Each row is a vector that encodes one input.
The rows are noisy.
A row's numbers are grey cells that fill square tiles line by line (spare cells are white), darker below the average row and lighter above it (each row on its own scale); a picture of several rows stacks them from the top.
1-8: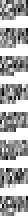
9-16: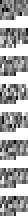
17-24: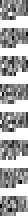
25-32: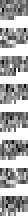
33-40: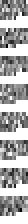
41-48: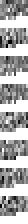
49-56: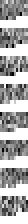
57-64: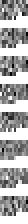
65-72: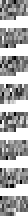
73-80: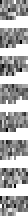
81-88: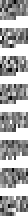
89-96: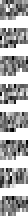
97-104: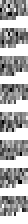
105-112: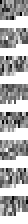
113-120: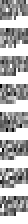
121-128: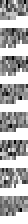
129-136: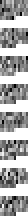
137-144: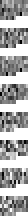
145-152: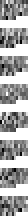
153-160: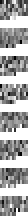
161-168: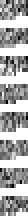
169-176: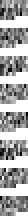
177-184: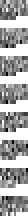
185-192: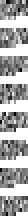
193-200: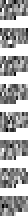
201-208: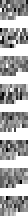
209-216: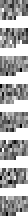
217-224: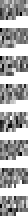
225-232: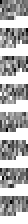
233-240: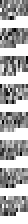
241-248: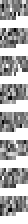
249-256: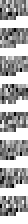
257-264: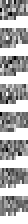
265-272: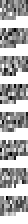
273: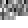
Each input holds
a list of up to two points on an 11-point line.
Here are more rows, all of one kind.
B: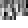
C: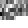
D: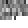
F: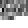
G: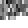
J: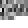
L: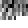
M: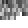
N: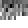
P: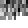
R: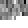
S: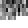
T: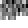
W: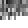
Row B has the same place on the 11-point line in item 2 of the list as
C, F and S.
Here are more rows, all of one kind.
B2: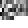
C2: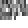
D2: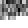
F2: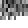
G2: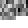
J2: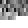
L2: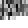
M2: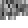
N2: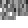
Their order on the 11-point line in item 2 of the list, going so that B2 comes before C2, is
G2, D2, B2, N2, M2, J2, F2, C2, L2.
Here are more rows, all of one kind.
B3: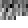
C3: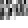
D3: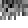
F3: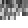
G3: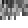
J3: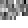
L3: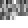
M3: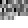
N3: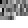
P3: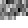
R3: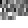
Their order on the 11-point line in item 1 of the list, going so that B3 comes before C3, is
B3, D3, G3, F3, P3, J3, C3, L3, M3, R3, N3.
